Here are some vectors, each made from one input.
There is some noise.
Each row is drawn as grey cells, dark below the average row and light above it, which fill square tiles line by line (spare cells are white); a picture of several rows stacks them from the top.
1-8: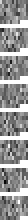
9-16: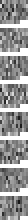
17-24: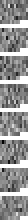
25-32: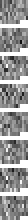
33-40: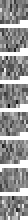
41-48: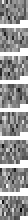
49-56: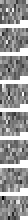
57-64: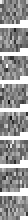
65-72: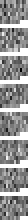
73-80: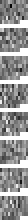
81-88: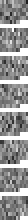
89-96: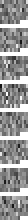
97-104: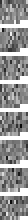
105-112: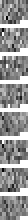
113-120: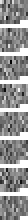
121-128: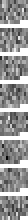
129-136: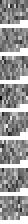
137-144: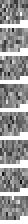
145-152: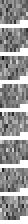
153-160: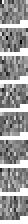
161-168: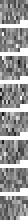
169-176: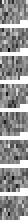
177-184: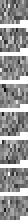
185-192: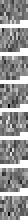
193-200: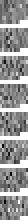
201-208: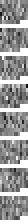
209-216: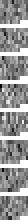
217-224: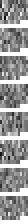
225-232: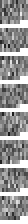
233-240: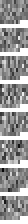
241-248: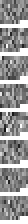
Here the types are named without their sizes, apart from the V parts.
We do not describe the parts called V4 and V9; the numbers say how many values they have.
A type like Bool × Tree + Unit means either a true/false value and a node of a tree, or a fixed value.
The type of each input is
(Bool × Line + V9) × List(V4) × Tree.
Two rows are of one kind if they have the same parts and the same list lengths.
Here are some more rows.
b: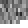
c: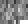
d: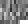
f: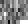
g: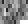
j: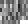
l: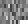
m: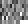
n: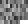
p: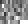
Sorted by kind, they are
b, c
d, l
f, g
j
m, n
p

